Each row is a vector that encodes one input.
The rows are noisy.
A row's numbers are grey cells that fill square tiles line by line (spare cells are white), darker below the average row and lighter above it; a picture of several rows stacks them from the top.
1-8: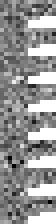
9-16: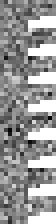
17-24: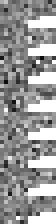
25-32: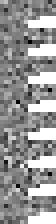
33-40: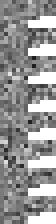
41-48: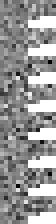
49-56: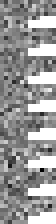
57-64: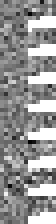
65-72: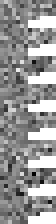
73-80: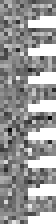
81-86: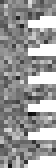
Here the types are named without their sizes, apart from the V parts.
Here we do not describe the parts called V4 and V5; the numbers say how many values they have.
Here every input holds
a point on a circle, together with either a point on a circle and a value of V5, or a value of V4.
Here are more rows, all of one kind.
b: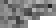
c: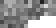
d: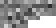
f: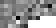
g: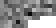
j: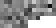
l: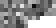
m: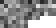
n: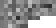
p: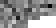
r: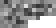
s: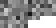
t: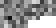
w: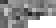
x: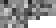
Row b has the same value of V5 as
d, g, n and p.
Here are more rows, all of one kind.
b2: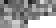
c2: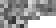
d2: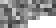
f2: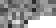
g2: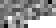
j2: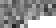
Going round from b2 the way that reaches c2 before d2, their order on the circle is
b2, c2, g2, f2, d2, j2.
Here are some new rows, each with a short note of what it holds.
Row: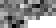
a point on each of two circles and a value of V5
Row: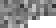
a point on a circle and a value of V4
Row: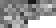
a point on a circle and a value of V4
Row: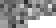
a point on a circle and a value of V4
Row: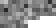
a point on a circle and a value of V4
